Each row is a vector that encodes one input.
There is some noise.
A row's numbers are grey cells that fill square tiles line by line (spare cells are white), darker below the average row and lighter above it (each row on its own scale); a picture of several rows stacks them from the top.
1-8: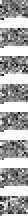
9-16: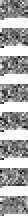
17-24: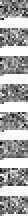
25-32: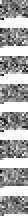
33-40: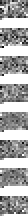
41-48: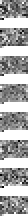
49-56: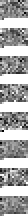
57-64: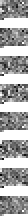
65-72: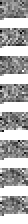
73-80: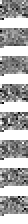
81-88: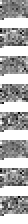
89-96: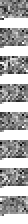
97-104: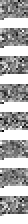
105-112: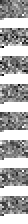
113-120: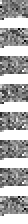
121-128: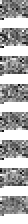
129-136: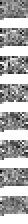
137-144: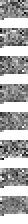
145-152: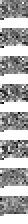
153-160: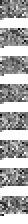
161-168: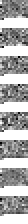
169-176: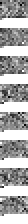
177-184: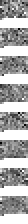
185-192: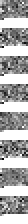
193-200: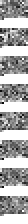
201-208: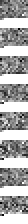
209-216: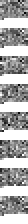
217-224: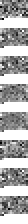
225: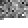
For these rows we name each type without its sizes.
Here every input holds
either a point on a circle and a true/false value, or a point on a line.
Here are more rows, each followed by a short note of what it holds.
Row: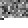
a point on a circle and a true/false value
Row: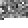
a point on a circle and a true/false value
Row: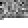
a point on a line
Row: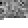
a point on a line
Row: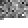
a point on a line
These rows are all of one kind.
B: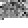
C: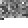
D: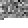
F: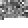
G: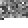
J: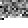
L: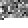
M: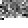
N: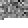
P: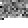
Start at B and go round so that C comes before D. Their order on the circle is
B, P, J, M, C, G, L, D, N, F.
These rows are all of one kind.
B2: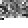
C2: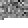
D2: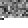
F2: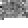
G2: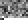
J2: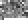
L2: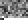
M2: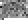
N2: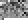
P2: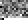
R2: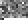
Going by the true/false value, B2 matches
F2, J2 and R2.
